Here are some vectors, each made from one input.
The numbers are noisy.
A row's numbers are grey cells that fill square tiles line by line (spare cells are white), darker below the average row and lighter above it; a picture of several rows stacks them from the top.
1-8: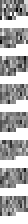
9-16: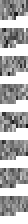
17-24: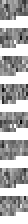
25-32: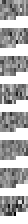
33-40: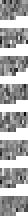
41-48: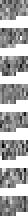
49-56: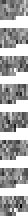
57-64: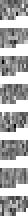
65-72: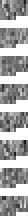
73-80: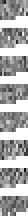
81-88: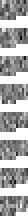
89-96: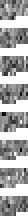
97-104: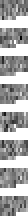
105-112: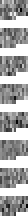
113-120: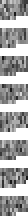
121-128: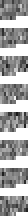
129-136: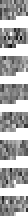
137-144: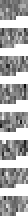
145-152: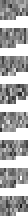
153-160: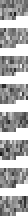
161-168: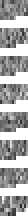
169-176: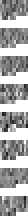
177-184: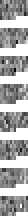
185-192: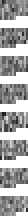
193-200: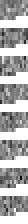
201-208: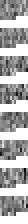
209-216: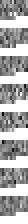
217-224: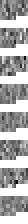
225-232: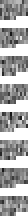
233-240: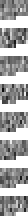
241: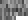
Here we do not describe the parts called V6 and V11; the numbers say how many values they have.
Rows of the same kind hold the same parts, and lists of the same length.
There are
2 kinds of row.
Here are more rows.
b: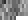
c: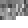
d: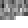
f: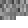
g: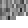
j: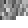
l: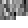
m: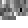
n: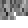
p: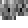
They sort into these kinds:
b, c, d, f, j, n
g, l, m, p

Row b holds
one of 4 labels, a point on a 7-point line and a value of V11.
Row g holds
a point on a 7-point line and a value of V6.
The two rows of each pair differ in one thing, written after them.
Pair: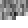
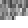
the label
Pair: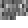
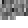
the value of V11
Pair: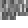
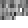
the place on the 7-point line
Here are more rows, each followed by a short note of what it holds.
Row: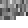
a point on a 7-point line and a value of V6
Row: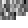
a point on a 7-point line and a value of V6
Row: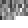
one of 4 labels, a point on a 7-point line and a value of V11
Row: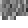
one of 4 labels, a point on a 7-point line and a value of V11
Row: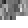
one of 4 labels, a point on a 7-point line and a value of V11
